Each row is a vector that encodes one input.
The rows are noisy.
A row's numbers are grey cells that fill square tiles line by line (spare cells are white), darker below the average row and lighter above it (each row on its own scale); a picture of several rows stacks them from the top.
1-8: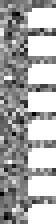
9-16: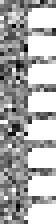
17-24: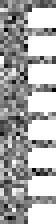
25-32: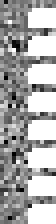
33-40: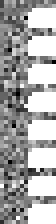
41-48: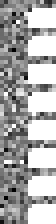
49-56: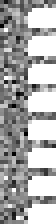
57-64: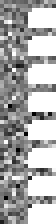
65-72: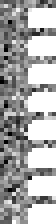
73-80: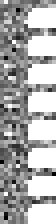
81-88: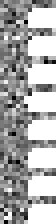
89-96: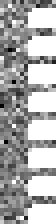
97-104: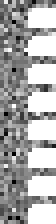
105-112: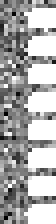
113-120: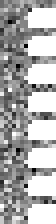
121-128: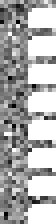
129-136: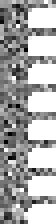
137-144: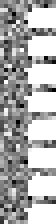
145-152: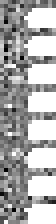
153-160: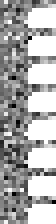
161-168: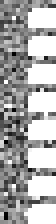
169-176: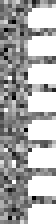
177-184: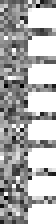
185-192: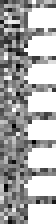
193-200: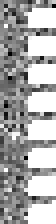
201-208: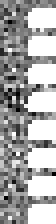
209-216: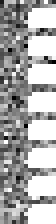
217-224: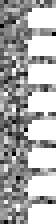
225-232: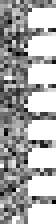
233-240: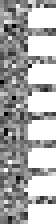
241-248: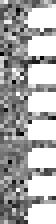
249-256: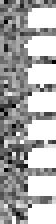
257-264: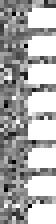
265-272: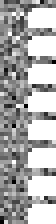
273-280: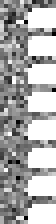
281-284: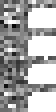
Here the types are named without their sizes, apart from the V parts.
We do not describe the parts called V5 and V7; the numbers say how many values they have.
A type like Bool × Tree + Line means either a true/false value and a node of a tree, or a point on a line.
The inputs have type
Bool × V7 + Line × (Line + V5) × V5.
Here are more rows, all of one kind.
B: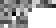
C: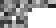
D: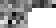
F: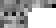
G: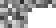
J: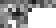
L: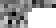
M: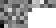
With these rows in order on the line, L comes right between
D and F.
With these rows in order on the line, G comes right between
D and J.
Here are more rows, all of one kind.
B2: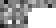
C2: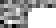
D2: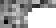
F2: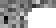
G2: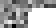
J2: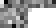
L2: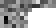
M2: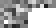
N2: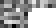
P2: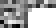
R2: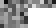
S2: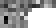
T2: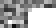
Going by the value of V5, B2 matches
J2 and R2.
